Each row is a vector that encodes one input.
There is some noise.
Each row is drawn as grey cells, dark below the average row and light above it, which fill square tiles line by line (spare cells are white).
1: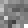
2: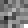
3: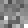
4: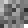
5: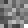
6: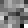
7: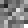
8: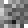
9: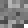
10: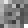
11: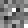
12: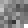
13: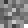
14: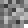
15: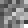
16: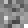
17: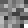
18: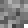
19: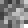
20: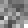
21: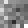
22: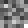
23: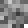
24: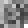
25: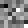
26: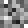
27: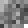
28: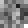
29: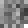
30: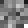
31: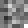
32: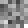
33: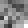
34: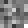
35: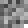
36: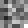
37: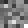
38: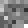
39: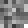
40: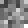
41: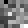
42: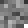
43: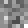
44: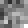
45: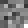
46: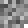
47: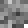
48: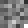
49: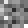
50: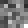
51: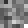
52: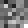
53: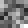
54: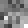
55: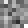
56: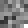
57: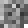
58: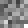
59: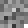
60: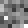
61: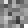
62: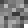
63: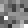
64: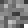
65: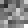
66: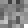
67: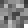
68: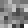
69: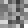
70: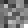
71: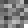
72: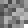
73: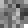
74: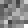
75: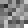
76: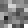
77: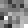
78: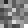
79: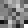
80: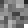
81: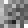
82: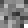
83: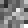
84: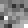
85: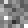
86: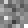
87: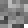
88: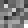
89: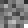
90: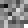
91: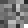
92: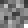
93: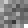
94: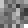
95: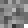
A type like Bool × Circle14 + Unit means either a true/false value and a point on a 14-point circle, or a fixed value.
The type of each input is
Bool × Line6 + Line10.
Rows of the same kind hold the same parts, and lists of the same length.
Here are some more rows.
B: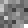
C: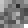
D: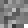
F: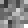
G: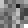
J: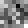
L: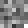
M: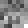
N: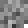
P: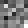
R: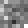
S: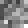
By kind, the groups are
B, C, F, G, J, M, R, S
D, L, N, P

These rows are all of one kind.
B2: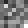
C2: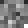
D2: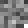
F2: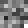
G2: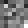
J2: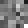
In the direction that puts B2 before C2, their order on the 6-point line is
G2, B2, C2, F2, D2, J2.
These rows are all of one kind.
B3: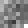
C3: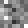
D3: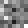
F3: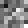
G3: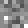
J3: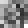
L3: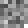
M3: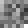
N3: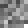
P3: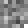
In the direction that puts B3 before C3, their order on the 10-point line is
M3, J3, B3, D3, C3, G3, P3, L3, N3, F3.
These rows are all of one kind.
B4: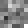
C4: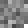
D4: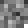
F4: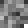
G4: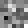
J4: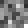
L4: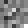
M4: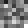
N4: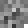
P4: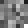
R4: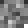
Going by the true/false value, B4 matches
C4, G4, L4 and N4.
